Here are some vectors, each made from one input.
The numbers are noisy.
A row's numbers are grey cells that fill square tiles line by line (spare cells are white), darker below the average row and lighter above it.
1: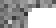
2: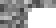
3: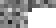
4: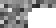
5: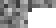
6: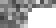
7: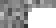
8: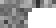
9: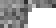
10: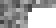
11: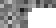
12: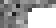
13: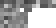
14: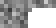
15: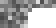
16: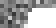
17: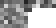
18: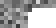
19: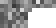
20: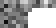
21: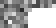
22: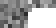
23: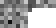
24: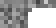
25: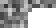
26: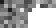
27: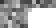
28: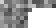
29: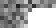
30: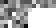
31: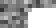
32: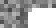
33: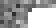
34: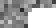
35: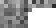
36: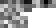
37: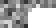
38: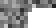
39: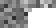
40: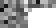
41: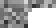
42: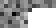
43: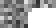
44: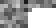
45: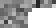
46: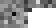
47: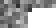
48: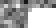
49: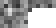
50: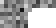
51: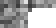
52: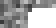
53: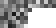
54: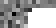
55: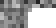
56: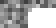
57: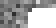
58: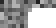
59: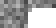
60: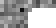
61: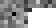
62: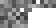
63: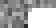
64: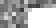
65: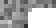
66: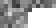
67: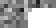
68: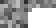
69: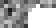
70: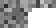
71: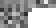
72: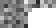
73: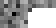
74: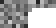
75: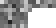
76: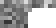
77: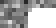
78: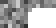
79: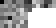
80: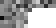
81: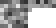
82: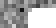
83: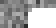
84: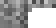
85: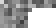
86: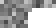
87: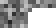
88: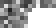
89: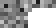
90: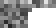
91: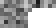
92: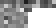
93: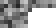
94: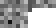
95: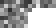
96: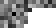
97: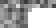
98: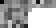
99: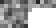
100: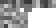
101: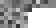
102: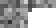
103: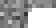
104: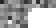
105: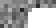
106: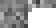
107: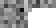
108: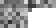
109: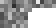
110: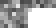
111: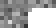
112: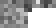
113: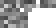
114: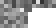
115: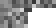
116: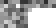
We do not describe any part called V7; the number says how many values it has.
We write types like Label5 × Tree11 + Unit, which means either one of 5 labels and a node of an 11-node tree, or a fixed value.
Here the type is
(Circle6 + V7) × Line4.
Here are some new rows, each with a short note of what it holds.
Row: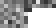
a point on a 6-point circle and a point on a 4-point line
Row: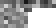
a point on a 6-point circle and a point on a 4-point line
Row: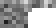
a point on a 4-point line and a value of V7
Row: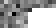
a point on a 6-point circle and a point on a 4-point line
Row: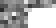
a point on a 4-point line and a value of V7
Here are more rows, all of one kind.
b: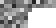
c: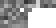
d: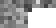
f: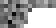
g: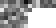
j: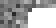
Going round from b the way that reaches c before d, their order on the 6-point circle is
b, c, g, f, j, d.
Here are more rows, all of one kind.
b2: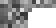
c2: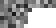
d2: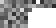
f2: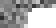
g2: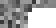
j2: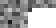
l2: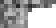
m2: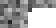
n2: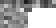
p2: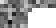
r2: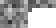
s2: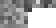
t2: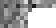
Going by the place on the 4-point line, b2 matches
f2, g2 and l2.
